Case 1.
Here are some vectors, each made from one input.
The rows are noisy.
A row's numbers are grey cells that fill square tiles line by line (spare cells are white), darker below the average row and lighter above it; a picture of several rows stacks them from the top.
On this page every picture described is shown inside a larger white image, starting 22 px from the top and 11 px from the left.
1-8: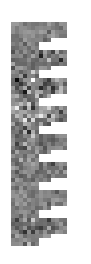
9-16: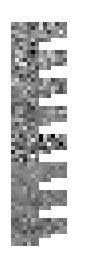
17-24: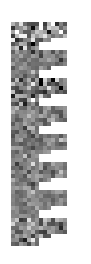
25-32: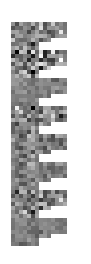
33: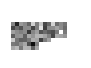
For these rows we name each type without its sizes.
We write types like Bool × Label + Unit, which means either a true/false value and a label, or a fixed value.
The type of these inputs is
Line.
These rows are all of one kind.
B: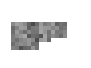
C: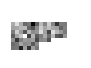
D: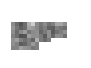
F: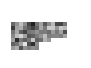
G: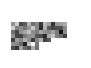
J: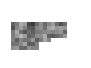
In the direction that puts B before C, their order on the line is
F, J, B, C, G, D.
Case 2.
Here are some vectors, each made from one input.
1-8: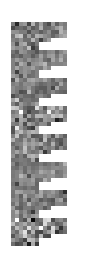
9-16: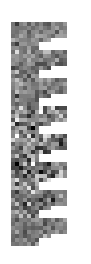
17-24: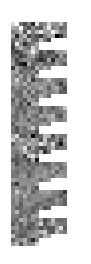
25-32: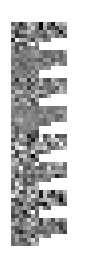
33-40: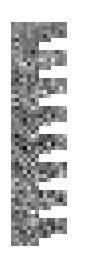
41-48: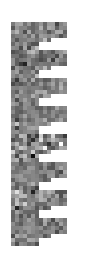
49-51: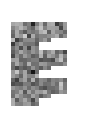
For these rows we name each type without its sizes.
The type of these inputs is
Bool × Bool × Bool × Bool + Unit.
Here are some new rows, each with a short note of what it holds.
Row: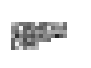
a fixed value
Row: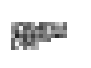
a fixed value
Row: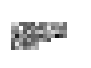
a fixed value
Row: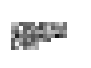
a fixed value
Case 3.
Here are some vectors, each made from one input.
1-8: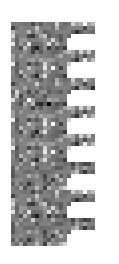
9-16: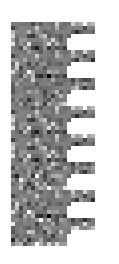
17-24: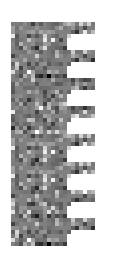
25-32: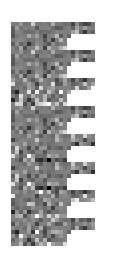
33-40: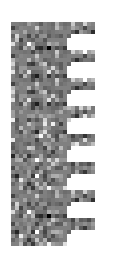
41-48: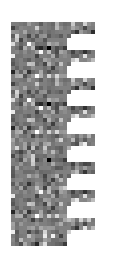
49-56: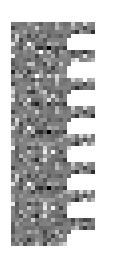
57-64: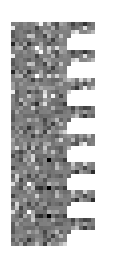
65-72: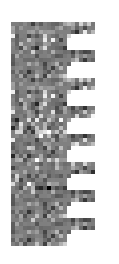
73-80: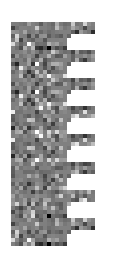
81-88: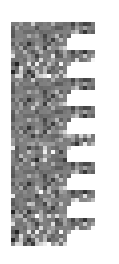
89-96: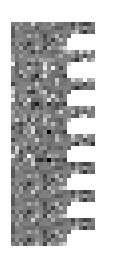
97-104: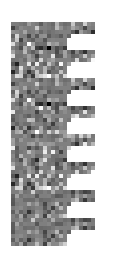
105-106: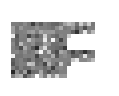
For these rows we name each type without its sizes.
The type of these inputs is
Bool × Bool × Bool.
